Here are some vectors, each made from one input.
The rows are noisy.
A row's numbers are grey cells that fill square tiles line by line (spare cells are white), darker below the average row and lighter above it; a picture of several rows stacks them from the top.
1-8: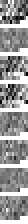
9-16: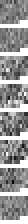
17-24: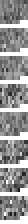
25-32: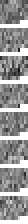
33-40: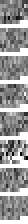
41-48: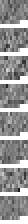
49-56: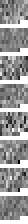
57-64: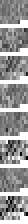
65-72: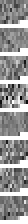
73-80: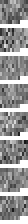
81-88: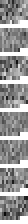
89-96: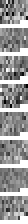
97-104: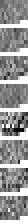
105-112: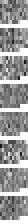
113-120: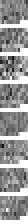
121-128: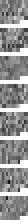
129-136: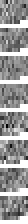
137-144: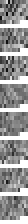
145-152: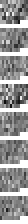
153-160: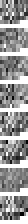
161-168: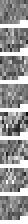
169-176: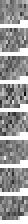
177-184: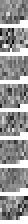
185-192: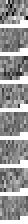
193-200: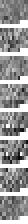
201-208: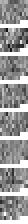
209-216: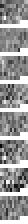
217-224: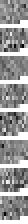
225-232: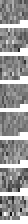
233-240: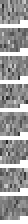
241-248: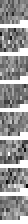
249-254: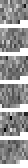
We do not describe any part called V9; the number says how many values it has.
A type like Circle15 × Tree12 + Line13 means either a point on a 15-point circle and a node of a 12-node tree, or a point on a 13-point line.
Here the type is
(Label6 + (Line5 + V9) × V9) × Line10.
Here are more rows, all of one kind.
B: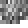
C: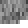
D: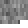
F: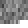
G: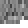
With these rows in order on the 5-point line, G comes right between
D and F.
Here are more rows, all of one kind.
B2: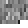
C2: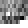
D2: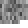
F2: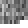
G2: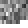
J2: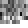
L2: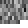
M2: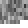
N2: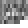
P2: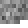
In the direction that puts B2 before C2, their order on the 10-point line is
J2, L2, N2, B2, P2, C2, G2, D2, M2, F2.
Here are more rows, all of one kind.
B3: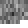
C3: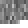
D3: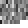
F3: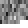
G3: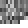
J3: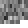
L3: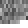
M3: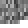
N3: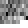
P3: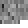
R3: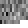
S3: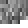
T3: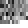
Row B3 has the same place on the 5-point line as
F3, P3, R3 and T3.
